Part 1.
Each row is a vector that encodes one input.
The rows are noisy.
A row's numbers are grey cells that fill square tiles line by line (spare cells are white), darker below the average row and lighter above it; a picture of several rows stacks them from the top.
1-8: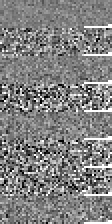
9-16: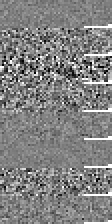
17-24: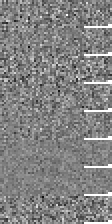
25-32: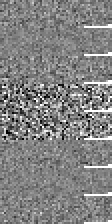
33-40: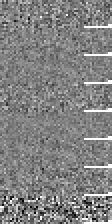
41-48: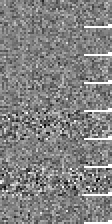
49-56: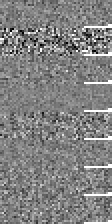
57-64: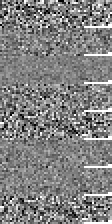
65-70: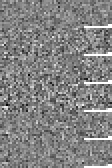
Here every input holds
a point on a 5-point line.
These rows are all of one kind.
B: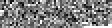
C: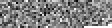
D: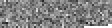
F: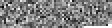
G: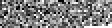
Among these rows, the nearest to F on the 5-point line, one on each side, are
B and D.
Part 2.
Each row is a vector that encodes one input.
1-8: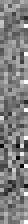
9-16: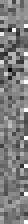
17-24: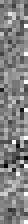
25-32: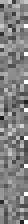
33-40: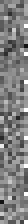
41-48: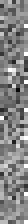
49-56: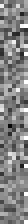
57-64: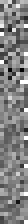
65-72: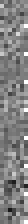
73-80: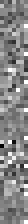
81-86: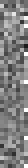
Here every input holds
a point on an 8-point line.
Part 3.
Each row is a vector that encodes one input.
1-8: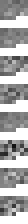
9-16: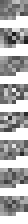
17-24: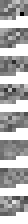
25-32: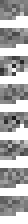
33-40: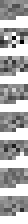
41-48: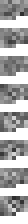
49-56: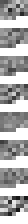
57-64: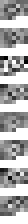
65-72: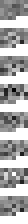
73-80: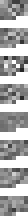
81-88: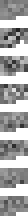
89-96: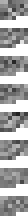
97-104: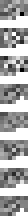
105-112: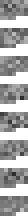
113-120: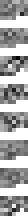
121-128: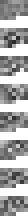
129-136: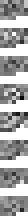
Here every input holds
either a fixed value, or three true/false values.
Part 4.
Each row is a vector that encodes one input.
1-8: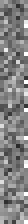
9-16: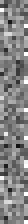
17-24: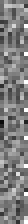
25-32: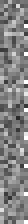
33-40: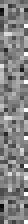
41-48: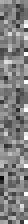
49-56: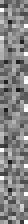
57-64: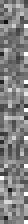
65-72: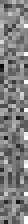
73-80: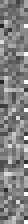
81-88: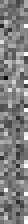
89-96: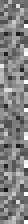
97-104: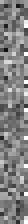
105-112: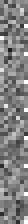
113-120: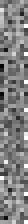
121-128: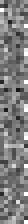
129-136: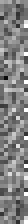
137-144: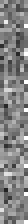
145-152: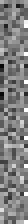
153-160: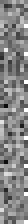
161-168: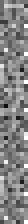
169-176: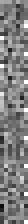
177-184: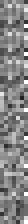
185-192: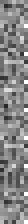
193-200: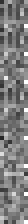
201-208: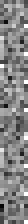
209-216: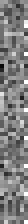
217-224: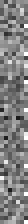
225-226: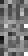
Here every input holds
a point on an 18-point line.
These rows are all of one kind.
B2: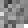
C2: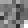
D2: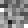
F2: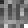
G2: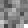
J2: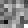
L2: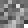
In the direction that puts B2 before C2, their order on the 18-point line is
D2, B2, G2, C2, F2, L2, J2.
